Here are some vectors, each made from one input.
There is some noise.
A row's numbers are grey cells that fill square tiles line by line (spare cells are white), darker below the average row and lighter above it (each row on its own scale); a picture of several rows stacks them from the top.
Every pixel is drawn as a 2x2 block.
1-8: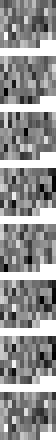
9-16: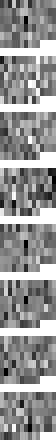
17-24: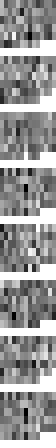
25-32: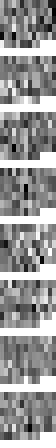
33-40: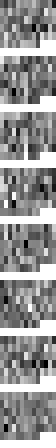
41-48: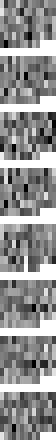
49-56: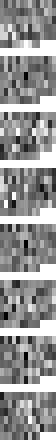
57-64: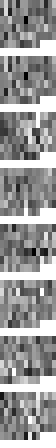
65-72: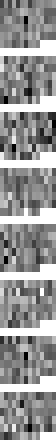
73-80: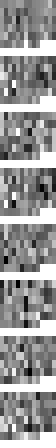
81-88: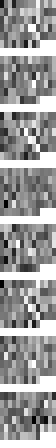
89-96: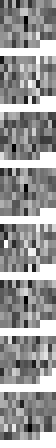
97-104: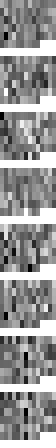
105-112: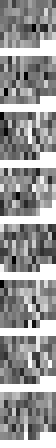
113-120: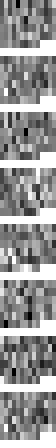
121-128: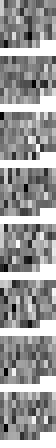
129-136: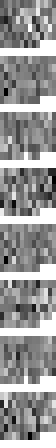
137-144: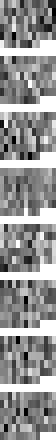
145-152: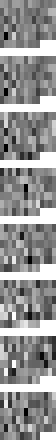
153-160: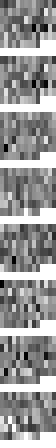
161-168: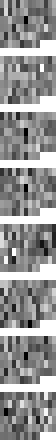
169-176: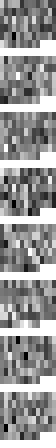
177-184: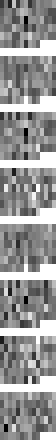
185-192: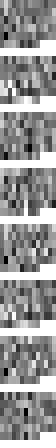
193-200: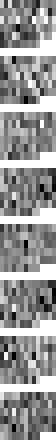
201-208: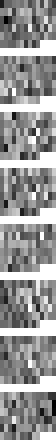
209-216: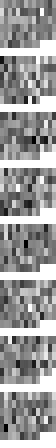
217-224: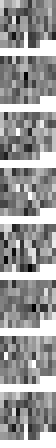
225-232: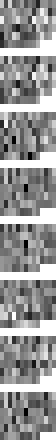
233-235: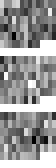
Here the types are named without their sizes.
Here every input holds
either a point on a circle, or a list of points on a line.
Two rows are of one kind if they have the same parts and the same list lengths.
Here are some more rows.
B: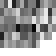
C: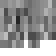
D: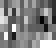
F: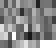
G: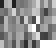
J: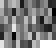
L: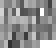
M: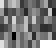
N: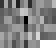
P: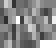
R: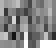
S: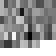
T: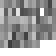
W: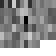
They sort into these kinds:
B, C, D, F, J, M, R, S
G, P
L, T
N, W

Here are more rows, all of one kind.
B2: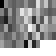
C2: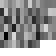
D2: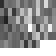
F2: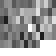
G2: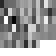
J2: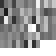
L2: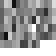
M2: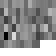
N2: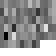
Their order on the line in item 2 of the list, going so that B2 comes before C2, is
G2, J2, L2, N2, B2, M2, D2, F2, C2.
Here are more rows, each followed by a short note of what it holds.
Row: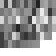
a point on a circle
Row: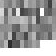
the empty list
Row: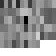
a list of one item
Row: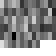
a point on a circle
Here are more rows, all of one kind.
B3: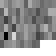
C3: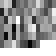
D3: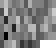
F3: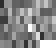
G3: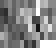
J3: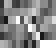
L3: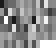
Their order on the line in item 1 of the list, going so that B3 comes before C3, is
B3, D3, C3, J3, F3, G3, L3.
